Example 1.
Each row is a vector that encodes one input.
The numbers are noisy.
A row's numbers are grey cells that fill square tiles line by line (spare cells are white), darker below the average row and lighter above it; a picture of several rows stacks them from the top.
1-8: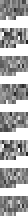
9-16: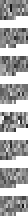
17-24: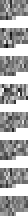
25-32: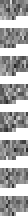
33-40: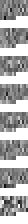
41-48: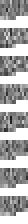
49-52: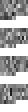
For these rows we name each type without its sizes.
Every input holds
a list of points on a line.
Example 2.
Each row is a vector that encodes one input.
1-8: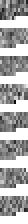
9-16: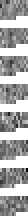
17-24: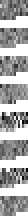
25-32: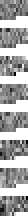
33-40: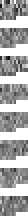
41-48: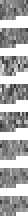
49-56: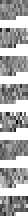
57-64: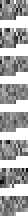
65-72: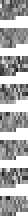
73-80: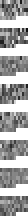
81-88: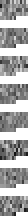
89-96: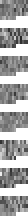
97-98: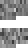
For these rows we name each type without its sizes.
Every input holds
a list of points on a line.
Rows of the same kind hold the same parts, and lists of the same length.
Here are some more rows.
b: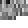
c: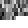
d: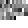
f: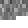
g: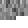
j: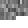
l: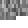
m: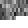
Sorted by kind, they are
b, f, g, j, l
c, m
d

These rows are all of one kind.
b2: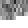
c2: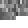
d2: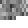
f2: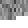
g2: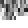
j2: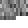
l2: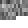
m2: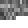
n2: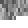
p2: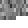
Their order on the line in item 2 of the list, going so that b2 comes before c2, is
f2, d2, b2, p2, n2, j2, c2, g2, l2, m2.
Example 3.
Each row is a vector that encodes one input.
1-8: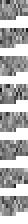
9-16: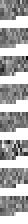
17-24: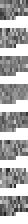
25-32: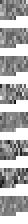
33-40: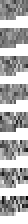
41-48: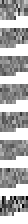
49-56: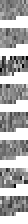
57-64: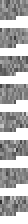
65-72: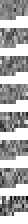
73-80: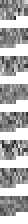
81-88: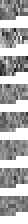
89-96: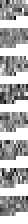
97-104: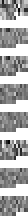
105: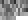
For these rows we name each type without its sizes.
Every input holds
a list of points on a line.
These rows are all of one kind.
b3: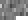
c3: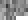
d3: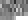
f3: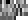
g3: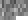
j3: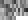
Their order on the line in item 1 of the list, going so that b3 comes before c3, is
b3, g3, f3, j3, d3, c3.
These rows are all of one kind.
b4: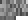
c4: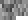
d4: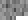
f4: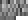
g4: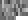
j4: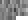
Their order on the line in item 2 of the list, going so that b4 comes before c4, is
f4, b4, d4, g4, c4, j4.
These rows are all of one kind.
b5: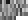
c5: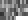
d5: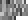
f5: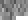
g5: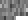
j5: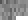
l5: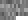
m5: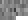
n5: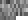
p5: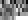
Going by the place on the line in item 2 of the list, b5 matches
f5, g5 and m5.
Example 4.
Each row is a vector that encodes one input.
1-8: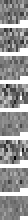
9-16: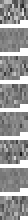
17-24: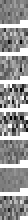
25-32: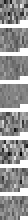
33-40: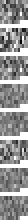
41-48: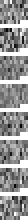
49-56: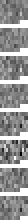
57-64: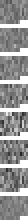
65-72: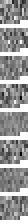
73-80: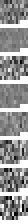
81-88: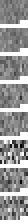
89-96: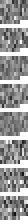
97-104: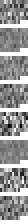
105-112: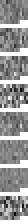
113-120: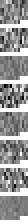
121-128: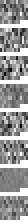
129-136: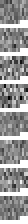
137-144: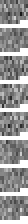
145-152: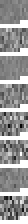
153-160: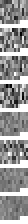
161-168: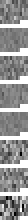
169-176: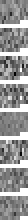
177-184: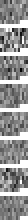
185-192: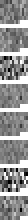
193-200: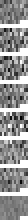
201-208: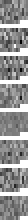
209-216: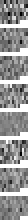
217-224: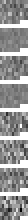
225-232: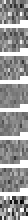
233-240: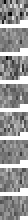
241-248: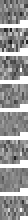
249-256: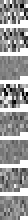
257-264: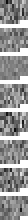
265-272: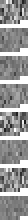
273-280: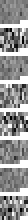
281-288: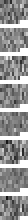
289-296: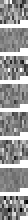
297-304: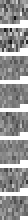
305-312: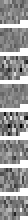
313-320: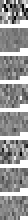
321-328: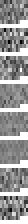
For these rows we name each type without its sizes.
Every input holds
a point on a line and a true/false value.
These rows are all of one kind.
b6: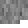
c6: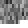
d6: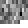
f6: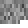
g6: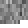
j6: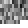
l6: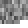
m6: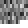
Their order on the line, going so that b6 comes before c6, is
g6, l6, d6, f6, b6, m6, j6, c6.
